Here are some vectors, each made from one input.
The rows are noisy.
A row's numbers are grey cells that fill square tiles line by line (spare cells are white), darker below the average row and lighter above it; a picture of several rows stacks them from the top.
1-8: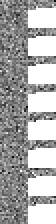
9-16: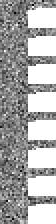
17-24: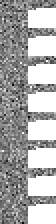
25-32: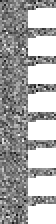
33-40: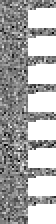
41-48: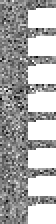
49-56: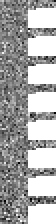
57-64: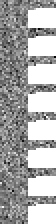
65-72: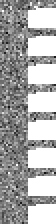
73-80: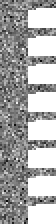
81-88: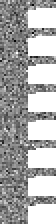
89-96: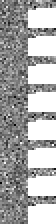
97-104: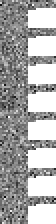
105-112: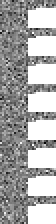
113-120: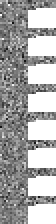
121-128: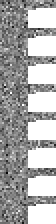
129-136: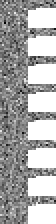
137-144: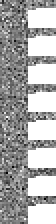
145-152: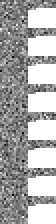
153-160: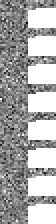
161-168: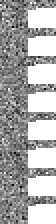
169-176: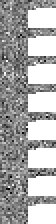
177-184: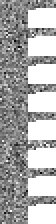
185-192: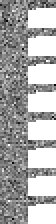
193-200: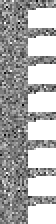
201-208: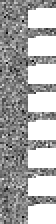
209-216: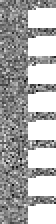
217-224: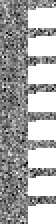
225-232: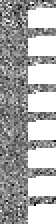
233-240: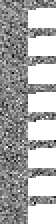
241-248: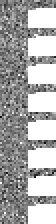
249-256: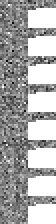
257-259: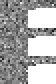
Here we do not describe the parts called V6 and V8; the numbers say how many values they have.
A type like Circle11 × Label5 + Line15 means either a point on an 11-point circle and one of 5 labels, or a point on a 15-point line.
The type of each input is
(Circle9 + V8) × Circle10 + Label9 × List2(V6).
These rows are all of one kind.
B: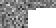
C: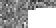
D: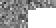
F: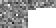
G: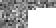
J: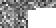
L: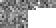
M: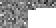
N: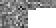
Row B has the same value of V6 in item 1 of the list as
C and M.
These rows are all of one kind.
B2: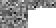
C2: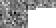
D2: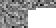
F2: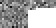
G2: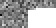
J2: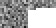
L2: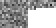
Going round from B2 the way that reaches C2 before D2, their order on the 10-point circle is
B2, C2, L2, J2, F2, D2, G2.
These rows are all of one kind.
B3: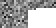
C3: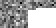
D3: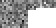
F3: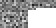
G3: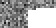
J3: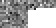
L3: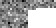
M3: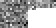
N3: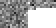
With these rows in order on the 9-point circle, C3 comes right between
M3 and N3.
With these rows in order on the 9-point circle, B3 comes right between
F3 and J3.
